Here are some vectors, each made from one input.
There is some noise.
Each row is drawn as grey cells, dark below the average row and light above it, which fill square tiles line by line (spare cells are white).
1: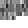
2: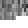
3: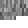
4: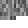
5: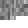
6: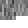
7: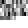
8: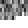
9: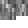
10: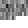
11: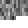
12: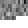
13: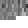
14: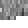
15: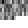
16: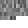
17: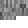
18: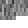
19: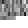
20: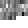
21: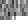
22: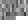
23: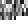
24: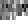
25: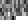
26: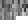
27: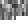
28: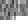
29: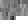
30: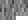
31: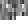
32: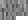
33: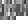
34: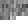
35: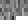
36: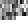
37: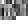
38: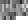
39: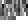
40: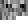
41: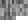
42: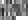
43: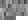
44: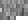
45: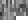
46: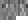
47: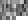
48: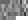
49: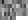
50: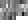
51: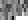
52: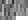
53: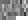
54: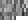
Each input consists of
one of 6 labels and a true/false value.
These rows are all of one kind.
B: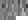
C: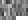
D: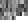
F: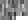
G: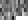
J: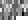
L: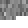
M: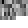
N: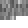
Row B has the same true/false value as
F, G and M.
